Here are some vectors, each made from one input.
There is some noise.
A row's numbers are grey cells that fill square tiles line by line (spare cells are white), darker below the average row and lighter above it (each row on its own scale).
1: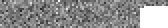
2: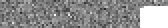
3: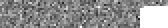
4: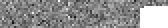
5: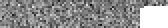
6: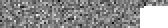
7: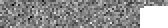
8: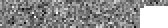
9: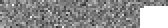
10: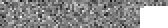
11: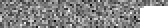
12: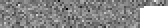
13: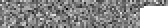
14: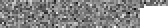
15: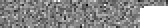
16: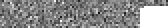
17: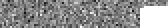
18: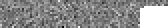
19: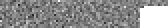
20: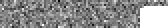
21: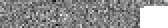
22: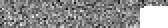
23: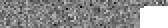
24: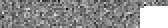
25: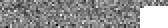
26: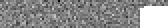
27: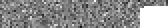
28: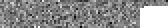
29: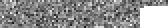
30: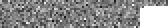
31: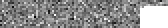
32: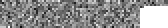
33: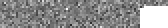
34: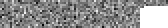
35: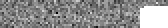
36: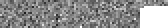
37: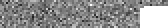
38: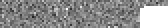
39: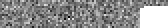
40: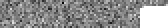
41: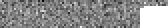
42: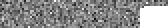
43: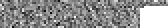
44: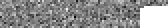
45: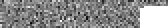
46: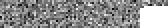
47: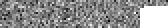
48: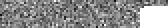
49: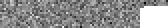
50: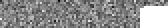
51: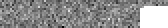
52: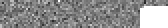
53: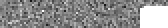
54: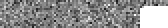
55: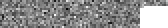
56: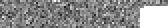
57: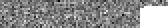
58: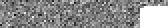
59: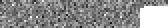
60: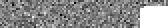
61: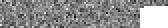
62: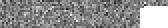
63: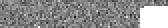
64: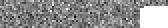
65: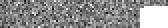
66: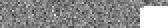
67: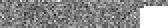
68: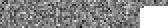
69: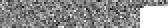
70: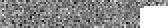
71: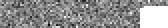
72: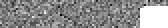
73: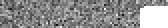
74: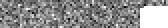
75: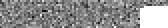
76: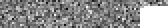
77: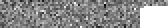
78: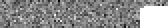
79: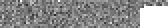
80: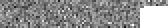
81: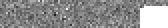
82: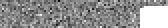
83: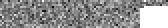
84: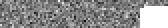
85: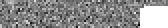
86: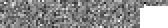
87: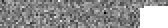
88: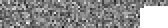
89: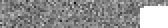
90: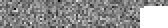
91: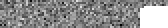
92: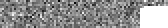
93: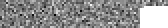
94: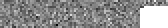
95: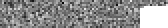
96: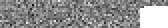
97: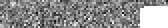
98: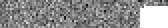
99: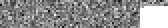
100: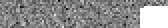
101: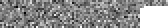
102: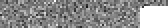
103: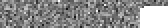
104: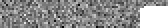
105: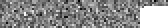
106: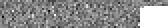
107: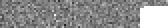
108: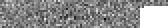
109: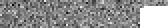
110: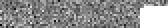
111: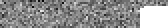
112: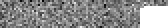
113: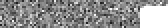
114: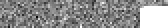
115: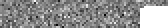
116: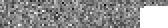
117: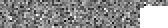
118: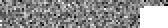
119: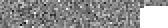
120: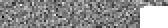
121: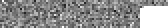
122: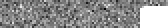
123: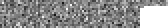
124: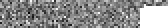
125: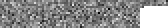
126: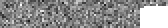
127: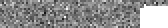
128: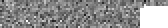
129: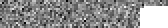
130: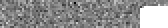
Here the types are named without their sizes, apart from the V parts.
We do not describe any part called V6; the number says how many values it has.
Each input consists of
a node of a tree and a true/false value, together with either a point on a line, or a value of V6.
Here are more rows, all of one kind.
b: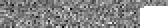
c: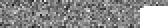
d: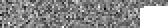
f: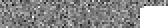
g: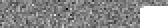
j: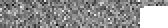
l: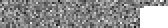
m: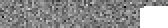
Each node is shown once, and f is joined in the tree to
l and m.
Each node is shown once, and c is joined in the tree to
j.
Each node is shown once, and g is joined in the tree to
b, j and l.
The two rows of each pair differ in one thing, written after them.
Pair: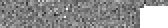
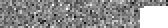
the place on the line
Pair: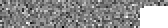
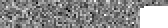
the place on the line
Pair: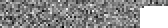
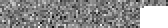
the true/false value
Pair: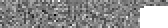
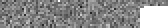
the true/false value
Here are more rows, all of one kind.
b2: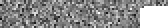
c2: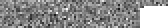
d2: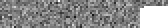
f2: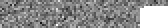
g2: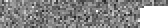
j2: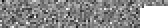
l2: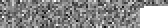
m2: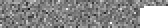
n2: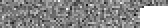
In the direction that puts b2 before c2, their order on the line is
n2, d2, g2, b2, l2, f2, c2, m2, j2.
